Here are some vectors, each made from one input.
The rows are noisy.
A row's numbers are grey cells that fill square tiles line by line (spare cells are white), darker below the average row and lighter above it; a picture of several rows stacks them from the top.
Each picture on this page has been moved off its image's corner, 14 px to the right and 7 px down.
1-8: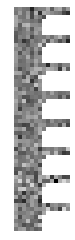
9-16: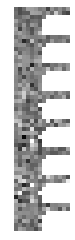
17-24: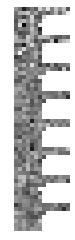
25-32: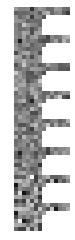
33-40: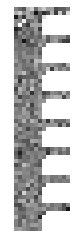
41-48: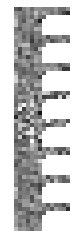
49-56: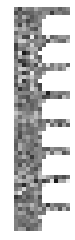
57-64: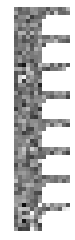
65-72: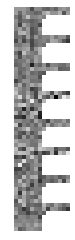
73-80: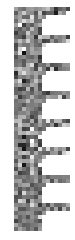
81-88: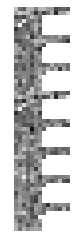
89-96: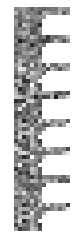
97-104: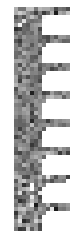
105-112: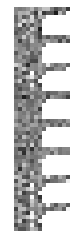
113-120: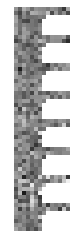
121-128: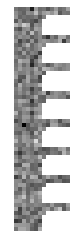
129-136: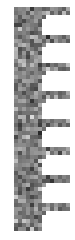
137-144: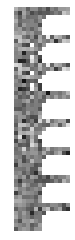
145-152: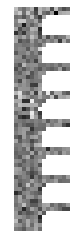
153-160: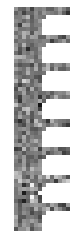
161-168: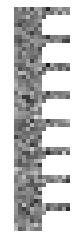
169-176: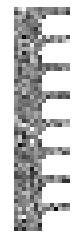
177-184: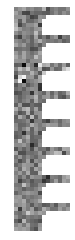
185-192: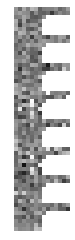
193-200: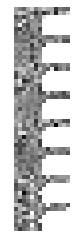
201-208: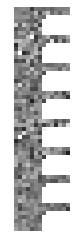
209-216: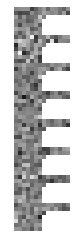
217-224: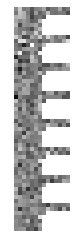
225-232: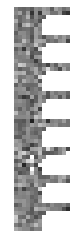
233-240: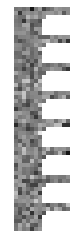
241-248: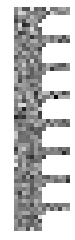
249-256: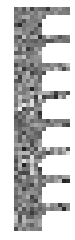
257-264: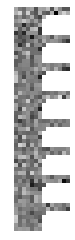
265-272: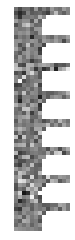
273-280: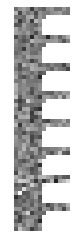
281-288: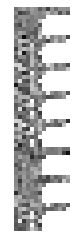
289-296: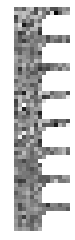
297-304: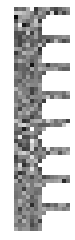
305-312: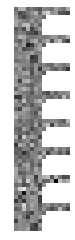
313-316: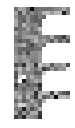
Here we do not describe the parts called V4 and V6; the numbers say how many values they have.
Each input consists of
either one of 5 labels and a true/false value, or one of 10 labels, a value of V4 and a value of V6.
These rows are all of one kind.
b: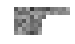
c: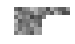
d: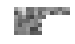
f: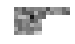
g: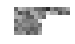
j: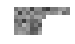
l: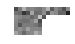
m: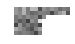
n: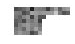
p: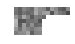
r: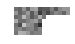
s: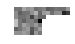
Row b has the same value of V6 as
g, j, r and s.
